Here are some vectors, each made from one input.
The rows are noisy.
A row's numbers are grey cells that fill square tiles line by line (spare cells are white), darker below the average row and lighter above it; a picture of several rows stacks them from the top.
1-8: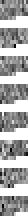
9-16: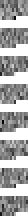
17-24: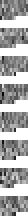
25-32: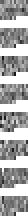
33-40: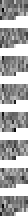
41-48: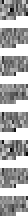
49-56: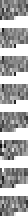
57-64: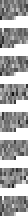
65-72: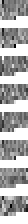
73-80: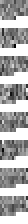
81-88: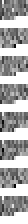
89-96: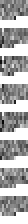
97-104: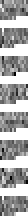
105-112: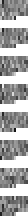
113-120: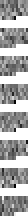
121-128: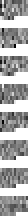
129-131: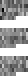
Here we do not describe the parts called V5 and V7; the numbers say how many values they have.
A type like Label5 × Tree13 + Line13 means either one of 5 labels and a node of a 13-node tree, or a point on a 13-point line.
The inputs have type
Bool × (Line4 + V7) × V5.
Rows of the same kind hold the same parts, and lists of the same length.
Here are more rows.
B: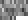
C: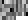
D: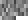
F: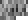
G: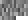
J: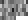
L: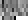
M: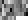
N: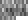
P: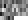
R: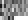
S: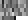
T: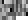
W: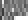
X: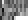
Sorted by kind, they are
B, C, J, L, M, P, S, T
D, F, G, N, R, W, X

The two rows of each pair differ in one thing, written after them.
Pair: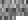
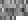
the value of V7
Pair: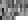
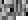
the value of V5
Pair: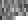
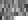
the value of V7
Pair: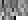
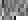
the true/false value
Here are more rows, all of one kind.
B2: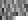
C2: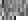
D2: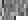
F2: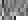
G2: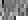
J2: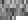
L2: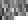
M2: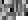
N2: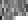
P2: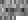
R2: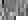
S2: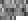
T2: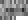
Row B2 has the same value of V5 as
L2 and N2.
